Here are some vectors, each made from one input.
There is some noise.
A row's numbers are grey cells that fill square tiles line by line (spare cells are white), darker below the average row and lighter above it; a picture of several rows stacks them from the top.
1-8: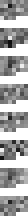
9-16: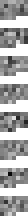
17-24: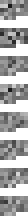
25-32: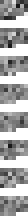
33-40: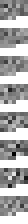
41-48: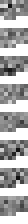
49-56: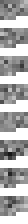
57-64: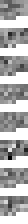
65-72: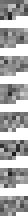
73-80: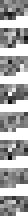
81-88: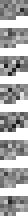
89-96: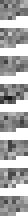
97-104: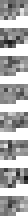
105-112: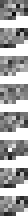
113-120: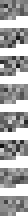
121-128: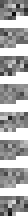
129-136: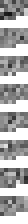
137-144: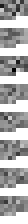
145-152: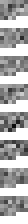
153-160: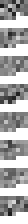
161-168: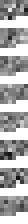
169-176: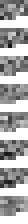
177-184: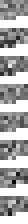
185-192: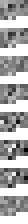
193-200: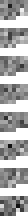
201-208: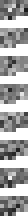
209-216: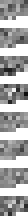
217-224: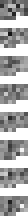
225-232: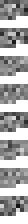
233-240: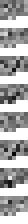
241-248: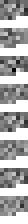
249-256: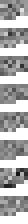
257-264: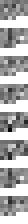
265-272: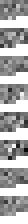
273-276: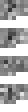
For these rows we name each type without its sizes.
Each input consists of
either a point on a circle, or a fixed value, or a point on each of two lines.
